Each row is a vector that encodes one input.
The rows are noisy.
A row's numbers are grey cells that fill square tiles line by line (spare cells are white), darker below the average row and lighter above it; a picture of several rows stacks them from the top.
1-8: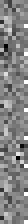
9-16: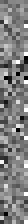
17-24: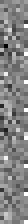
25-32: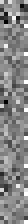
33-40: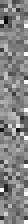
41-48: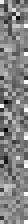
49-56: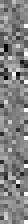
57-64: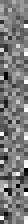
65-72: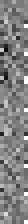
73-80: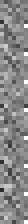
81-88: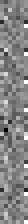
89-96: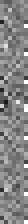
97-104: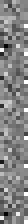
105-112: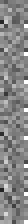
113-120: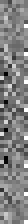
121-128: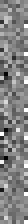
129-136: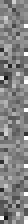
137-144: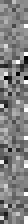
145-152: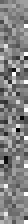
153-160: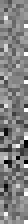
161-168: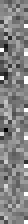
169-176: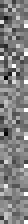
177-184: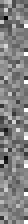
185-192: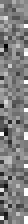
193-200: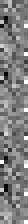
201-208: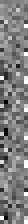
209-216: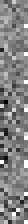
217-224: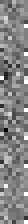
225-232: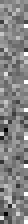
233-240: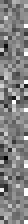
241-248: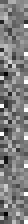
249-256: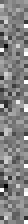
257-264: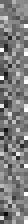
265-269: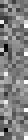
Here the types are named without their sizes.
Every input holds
either a point on a circle and five true/false values, or a fixed value, or a point on each of two lines.
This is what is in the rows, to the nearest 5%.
About 95% of them hold a point on a circle and five true/false values. A few of them hold a fixed value. The rest hold a point on each of two lines.
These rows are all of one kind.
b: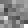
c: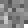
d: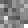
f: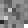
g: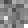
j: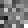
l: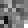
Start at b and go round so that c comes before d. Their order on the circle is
b, c, j, l, f, g, d.
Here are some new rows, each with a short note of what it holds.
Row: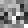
a point on each of two lines
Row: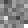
a point on a circle and five true/false values
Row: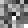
a point on each of two lines
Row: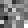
a point on a circle and five true/false values
